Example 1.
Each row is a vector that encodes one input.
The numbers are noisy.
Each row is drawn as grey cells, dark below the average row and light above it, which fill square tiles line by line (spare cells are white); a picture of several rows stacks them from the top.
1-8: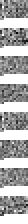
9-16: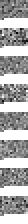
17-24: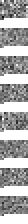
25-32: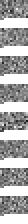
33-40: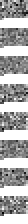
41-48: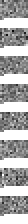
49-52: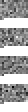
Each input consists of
either a point on a 5-point line, or a point on a 6-point line.
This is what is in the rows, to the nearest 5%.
About 35% of them hold a point on a 5-point line. The rest hold a point on a 6-point line.
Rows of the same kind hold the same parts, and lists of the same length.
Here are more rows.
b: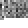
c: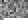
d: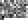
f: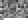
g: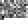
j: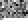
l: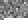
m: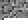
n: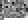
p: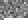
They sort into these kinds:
b, d, g, j, n
c, f, l, m, p

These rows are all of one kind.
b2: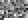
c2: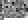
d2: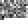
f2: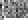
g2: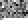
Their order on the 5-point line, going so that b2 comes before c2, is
d2, b2, c2, f2, g2.
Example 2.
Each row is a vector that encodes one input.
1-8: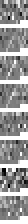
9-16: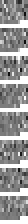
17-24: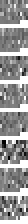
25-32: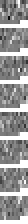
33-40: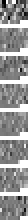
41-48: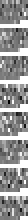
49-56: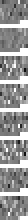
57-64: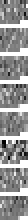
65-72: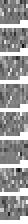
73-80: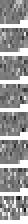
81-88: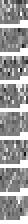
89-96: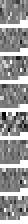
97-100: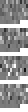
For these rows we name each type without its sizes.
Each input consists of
either a fixed value, or a label and three true/false values.
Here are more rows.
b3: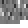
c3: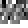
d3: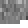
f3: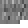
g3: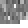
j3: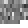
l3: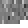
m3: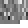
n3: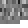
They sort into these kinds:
b3, d3, f3, g3, j3, l3, m3, n3
c3

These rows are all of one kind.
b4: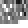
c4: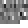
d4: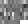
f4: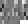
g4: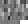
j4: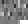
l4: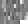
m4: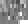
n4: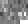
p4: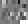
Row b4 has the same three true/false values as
d4, m4, n4 and p4.
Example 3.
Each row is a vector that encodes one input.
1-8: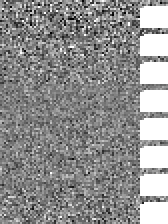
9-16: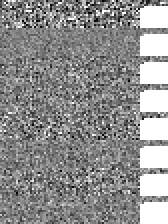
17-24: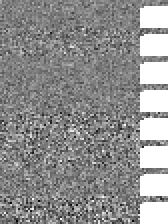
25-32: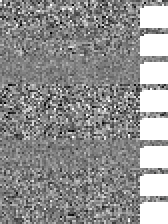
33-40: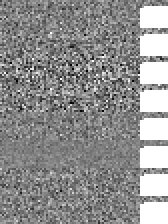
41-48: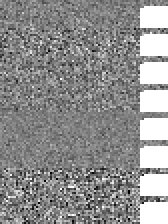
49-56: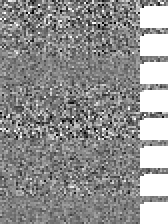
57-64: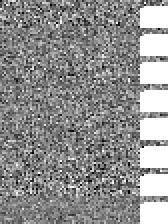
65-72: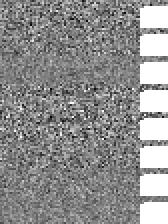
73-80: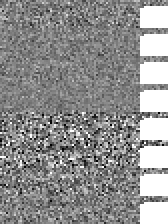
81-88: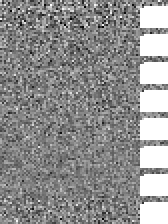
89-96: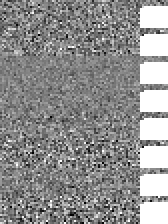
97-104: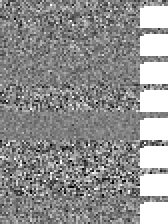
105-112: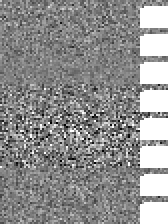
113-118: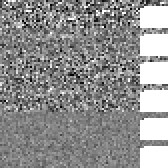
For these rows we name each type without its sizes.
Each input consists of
a list of points on a circle.
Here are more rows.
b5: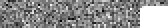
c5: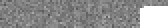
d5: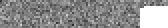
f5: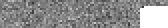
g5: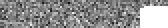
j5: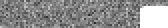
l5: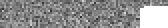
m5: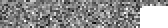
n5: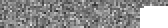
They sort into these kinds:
b5, c5, d5, l5, n5
f5, g5
j5, m5

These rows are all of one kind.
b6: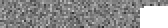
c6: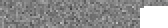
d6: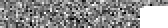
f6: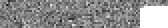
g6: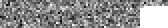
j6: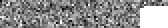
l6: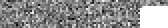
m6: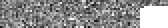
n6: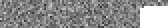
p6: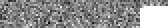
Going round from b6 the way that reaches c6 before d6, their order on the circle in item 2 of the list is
b6, f6, l6, n6, p6, c6, m6, j6, d6, g6.
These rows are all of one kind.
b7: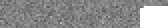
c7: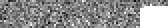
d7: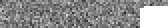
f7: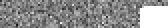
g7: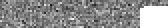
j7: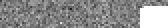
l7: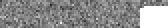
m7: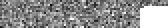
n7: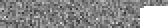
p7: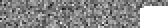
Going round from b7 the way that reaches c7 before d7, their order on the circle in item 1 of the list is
b7, p7, c7, m7, n7, l7, j7, g7, d7, f7.
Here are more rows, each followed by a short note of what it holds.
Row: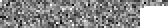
a list of one item
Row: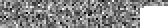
the empty list
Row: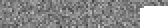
a list of one item
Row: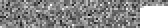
the empty list
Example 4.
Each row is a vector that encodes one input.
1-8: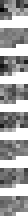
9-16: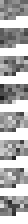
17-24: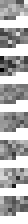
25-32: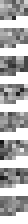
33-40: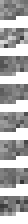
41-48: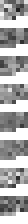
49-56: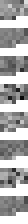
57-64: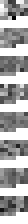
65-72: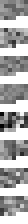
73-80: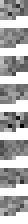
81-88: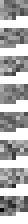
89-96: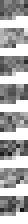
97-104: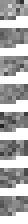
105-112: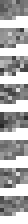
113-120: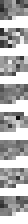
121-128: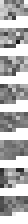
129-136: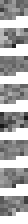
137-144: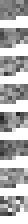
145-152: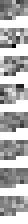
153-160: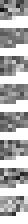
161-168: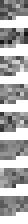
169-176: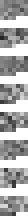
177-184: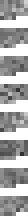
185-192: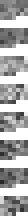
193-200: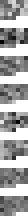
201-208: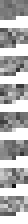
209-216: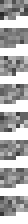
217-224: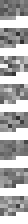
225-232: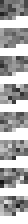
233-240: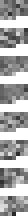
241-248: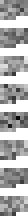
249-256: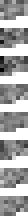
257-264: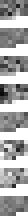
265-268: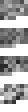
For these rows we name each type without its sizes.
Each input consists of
either a fixed value, or a node of a tree, or four true/false values.
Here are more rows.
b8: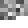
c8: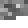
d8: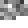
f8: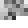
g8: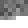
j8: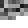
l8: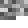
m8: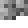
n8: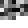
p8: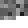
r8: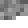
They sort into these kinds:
b8, d8, f8, l8
c8, g8, m8, p8, r8
j8, n8

